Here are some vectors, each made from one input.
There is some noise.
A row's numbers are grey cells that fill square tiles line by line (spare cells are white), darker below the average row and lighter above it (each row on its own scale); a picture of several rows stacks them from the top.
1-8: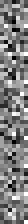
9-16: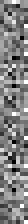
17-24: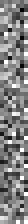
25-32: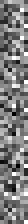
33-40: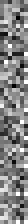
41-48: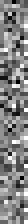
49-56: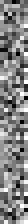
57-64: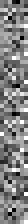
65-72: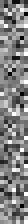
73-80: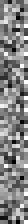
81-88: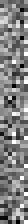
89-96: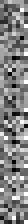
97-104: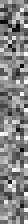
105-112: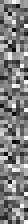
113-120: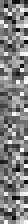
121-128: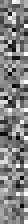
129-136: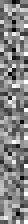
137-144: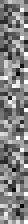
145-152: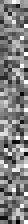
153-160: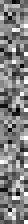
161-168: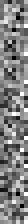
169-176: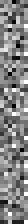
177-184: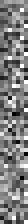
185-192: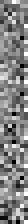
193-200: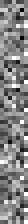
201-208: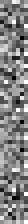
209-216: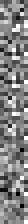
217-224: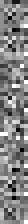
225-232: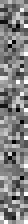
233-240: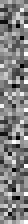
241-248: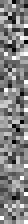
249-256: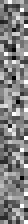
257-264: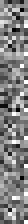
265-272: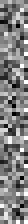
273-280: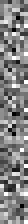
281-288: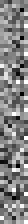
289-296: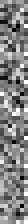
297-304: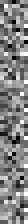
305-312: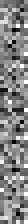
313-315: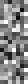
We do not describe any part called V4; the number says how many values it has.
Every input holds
a list of up to two items, each a true/false value and a value of V4.
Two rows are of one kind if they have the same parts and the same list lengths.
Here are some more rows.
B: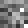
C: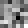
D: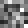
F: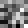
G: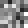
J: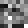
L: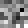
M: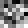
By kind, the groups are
B, D, F
C, G, L, M
J

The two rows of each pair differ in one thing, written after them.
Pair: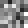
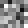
the value of V4 in item 2 of the list
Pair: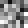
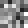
the value of V4 in item 2 of the list
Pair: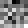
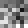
the true/false value in item 1 of the list
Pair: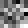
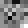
the value of V4 in item 1 of the list
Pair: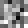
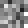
the true/false value in item 2 of the list
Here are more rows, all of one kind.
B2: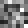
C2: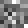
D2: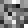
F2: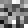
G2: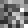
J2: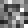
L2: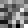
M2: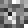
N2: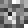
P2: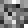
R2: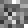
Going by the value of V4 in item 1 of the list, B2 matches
D2, J2 and P2.
